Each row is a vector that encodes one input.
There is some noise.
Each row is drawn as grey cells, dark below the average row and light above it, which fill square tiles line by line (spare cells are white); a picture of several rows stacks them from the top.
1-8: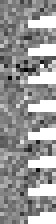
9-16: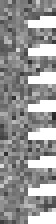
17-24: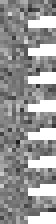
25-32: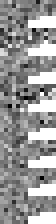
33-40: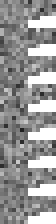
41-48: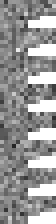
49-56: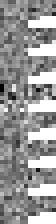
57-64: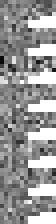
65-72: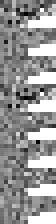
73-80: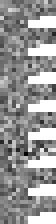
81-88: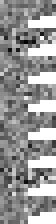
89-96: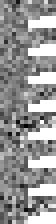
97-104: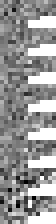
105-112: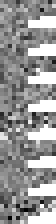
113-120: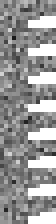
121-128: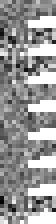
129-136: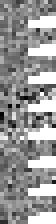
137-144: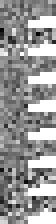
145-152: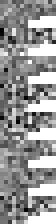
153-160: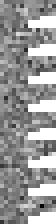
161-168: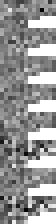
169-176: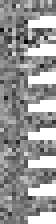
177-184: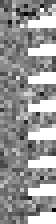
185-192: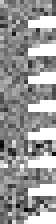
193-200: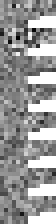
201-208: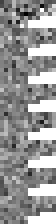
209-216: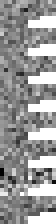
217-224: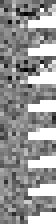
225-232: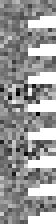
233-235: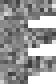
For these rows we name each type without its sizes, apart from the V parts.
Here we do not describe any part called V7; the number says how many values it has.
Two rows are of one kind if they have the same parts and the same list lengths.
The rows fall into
3 kinds.
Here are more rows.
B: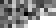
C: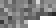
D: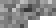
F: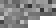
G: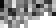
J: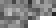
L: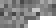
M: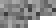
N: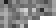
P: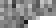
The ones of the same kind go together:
B, G
C, D, F, L, M
J, N, P

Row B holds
a point on a line.
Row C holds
two values of V7.
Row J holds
three true/false values and two values of V7.
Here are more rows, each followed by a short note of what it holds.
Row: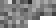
two values of V7
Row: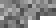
two values of V7
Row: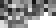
a point on a line
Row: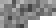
two values of V7
